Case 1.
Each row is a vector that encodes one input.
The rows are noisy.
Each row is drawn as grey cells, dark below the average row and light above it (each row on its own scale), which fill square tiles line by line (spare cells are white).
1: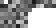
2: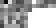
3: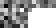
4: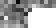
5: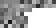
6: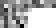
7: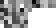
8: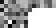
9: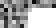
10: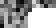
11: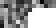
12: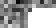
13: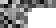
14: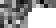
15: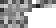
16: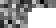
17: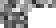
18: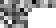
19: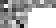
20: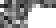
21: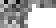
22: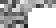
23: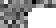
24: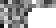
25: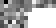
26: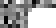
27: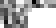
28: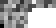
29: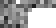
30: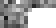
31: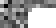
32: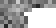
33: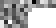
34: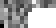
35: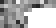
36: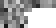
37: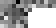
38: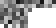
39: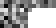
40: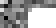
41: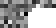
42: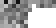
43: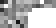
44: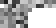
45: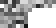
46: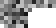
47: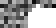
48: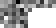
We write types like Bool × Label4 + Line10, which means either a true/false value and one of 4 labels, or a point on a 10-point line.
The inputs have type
Bool × Bool × Bool.
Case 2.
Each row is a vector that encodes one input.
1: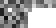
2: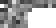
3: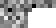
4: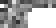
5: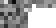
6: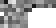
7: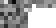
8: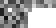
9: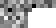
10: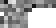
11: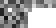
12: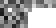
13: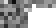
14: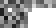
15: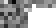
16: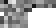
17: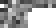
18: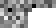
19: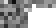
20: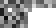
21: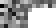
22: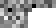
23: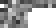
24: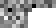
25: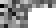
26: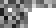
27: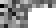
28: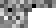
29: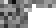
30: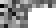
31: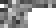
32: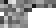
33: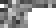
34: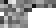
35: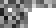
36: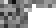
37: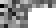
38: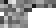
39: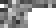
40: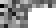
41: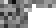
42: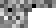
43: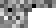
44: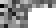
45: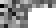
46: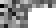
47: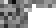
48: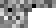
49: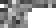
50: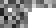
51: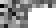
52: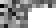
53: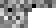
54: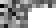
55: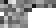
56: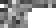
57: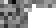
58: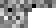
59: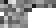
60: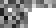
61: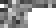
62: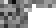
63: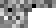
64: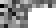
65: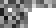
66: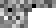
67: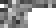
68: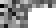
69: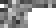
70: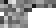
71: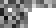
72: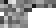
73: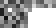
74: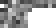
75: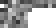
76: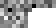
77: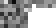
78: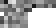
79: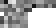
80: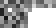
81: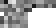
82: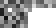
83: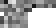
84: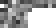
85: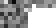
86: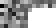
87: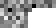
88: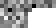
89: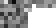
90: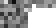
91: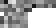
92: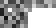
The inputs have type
Circle6.
